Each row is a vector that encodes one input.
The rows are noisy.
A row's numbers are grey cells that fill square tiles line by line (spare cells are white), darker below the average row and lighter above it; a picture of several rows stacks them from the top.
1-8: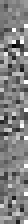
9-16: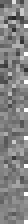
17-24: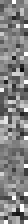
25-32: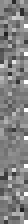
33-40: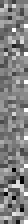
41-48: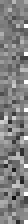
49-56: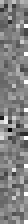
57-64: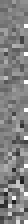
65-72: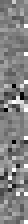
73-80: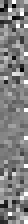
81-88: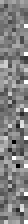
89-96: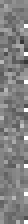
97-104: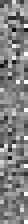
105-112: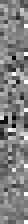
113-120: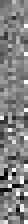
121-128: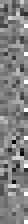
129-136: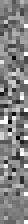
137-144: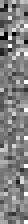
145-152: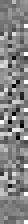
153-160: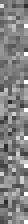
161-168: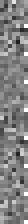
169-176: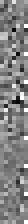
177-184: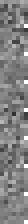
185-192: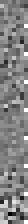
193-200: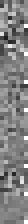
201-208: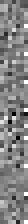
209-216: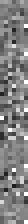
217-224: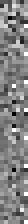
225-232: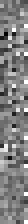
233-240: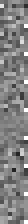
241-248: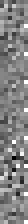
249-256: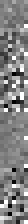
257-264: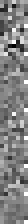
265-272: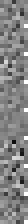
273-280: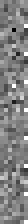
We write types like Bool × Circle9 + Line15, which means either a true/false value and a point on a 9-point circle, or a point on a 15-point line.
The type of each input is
(Line6 + Line15) × Line11 + Line17.
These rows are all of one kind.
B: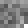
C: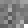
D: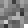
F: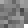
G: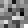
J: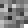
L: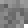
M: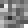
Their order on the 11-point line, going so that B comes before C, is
B, L, J, C, F, M, D, G.
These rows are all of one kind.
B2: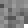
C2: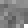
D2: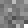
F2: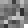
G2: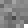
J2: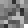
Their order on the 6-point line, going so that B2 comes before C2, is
B2, C2, F2, J2, G2, D2.
